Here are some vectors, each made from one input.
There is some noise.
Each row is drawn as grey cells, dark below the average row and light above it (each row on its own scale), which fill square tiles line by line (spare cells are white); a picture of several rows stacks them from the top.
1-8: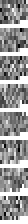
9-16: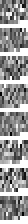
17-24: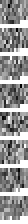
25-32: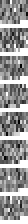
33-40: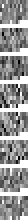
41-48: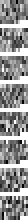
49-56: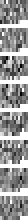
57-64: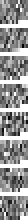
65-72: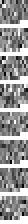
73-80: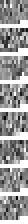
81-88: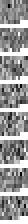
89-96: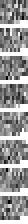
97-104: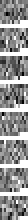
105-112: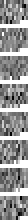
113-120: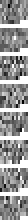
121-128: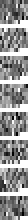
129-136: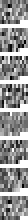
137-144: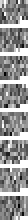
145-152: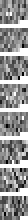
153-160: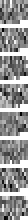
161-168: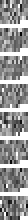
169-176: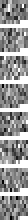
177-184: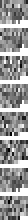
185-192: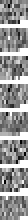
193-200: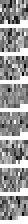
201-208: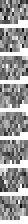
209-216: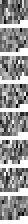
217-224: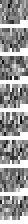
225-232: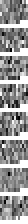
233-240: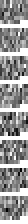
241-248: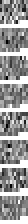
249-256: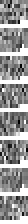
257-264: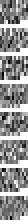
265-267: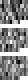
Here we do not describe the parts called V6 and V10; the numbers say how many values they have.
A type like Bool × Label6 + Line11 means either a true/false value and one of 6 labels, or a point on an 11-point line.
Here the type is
(Bool × Bool × Bool × Bool + V6) × (Line4 + V10) + Label8.
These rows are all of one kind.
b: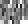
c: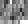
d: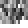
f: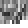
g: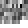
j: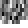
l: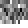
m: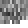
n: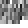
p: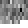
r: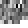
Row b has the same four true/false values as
j and r.
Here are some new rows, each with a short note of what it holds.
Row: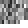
one of 8 labels
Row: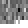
four true/false values and a value of V10
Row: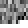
four true/false values and a value of V10
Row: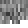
a point on a 4-point line and four true/false values
